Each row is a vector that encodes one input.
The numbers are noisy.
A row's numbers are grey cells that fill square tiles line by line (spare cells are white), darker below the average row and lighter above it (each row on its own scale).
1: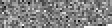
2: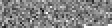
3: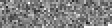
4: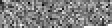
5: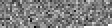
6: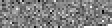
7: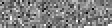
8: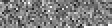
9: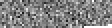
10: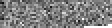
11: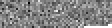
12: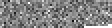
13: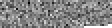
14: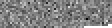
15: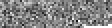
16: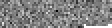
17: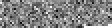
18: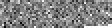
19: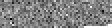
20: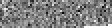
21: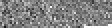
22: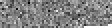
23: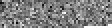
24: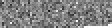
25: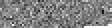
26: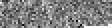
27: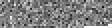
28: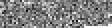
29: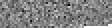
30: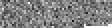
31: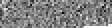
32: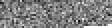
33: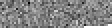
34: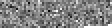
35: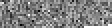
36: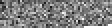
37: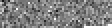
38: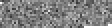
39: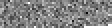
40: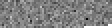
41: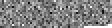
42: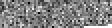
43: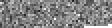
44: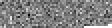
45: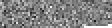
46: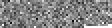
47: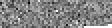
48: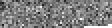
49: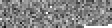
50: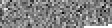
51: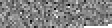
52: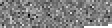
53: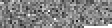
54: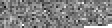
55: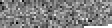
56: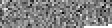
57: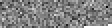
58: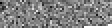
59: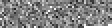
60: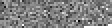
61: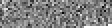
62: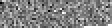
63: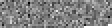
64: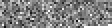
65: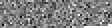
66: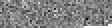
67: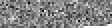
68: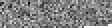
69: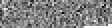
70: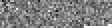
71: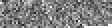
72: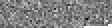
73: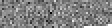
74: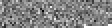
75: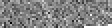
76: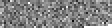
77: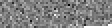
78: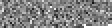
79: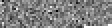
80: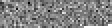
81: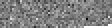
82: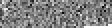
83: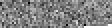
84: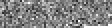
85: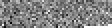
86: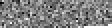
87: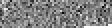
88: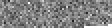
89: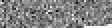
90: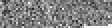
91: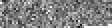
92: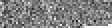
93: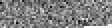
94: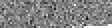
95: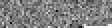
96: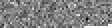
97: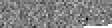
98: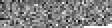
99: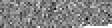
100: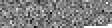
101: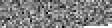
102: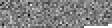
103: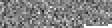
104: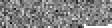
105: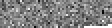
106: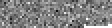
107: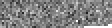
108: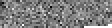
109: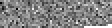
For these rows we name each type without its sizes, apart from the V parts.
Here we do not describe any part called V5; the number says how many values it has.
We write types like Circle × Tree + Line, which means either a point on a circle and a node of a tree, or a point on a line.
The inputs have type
List(Label × V5).
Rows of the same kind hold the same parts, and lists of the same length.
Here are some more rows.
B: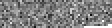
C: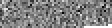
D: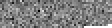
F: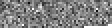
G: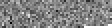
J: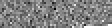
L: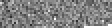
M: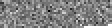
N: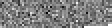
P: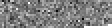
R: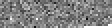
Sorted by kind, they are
B, D, F, J, M, N, R
C
G, L, P

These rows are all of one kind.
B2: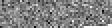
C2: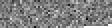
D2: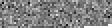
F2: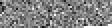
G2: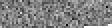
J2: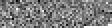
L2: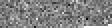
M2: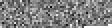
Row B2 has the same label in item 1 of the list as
C2 and L2.
